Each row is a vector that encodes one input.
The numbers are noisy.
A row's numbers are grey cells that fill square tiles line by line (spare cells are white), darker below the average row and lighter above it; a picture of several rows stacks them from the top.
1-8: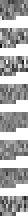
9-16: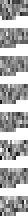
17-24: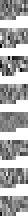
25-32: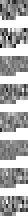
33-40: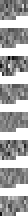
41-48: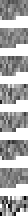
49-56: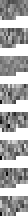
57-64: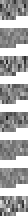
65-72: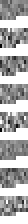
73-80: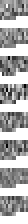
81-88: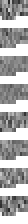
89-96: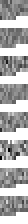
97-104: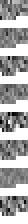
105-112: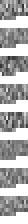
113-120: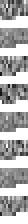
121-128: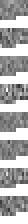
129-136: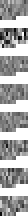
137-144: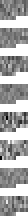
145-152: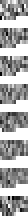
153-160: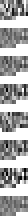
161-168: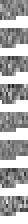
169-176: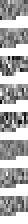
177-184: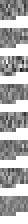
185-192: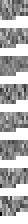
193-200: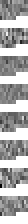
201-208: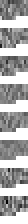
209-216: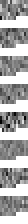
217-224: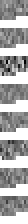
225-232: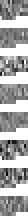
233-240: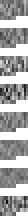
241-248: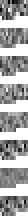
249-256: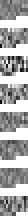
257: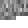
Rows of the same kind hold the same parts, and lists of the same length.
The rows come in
2 kinds.
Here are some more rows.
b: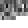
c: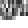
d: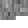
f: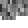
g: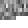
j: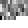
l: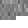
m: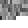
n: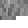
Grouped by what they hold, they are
b, c, j, m
d, f, g, l, n

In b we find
three true/false values.
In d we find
one of 12 labels.
